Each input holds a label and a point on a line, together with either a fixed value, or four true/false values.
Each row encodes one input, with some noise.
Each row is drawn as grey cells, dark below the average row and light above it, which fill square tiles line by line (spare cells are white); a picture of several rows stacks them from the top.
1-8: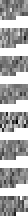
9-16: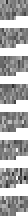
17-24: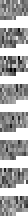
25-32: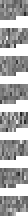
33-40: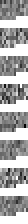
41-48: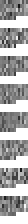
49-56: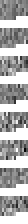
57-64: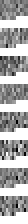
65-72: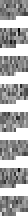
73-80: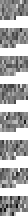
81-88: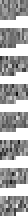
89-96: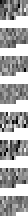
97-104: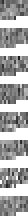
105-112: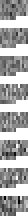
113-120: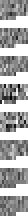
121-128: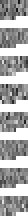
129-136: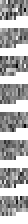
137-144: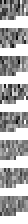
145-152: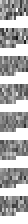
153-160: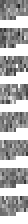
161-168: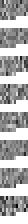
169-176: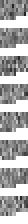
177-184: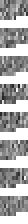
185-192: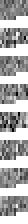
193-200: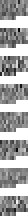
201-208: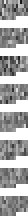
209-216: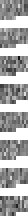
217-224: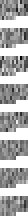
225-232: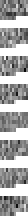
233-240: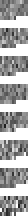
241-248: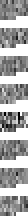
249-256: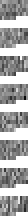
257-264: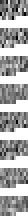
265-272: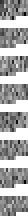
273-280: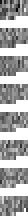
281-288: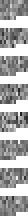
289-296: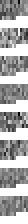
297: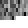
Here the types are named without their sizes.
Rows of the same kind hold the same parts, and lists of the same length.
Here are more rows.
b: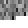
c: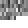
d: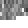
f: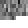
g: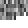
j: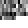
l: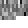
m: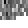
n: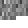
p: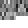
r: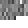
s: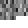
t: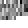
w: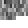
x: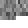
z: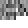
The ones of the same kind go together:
b, c, f, g, j, l, n, r, s, t, x, z
d, m, p, w

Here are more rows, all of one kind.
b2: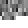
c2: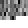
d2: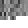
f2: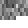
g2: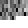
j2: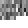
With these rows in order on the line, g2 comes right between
b2 and c2.
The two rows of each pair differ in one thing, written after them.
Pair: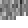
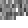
the label
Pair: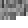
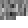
the label
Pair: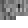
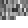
the label
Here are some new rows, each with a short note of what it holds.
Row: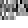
a label and a point on a line
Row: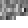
a label, a point on a line and four true/false values
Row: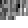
a label and a point on a line
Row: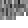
a label and a point on a line
